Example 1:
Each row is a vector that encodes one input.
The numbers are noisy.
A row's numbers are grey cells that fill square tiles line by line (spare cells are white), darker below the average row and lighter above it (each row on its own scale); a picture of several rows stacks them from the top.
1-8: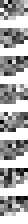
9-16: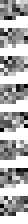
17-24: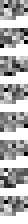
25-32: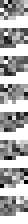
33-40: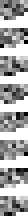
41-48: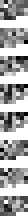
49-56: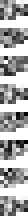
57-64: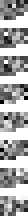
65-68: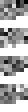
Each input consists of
four true/false values.
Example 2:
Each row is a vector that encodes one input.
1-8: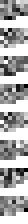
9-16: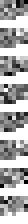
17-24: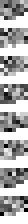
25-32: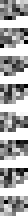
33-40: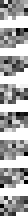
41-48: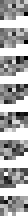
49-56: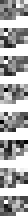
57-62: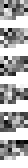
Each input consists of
four true/false values.
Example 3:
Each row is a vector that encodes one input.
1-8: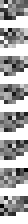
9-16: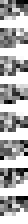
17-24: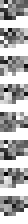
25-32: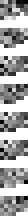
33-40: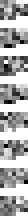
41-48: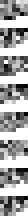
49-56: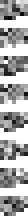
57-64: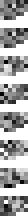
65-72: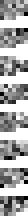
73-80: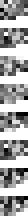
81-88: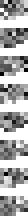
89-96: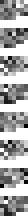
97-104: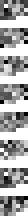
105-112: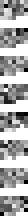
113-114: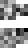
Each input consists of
four true/false values.
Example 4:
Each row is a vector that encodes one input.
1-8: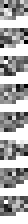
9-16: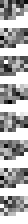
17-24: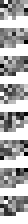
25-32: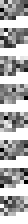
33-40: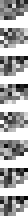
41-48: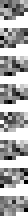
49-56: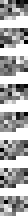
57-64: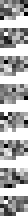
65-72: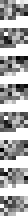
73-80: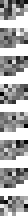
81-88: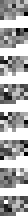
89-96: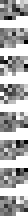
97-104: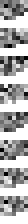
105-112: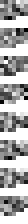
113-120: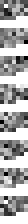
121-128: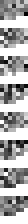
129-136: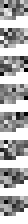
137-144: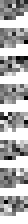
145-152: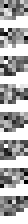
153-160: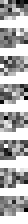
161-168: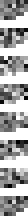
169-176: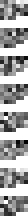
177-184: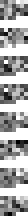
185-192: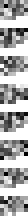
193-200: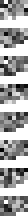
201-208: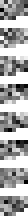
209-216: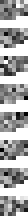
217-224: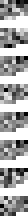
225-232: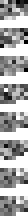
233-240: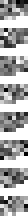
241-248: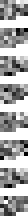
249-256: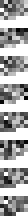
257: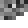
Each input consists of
four true/false values.
